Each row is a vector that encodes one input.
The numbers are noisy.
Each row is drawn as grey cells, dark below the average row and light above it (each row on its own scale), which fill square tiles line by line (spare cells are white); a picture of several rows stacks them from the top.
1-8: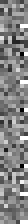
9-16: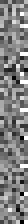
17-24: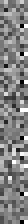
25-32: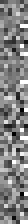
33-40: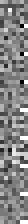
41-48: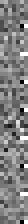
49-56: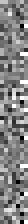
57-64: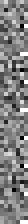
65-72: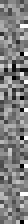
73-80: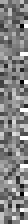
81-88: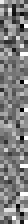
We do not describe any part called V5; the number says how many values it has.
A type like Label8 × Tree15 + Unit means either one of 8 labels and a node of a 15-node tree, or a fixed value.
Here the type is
Bool × (Line3 × Line4 + Unit) × V5.
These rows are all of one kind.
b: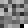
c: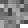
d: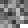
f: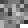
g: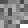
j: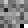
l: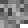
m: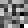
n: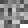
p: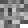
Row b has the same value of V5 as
g, m, n and p.
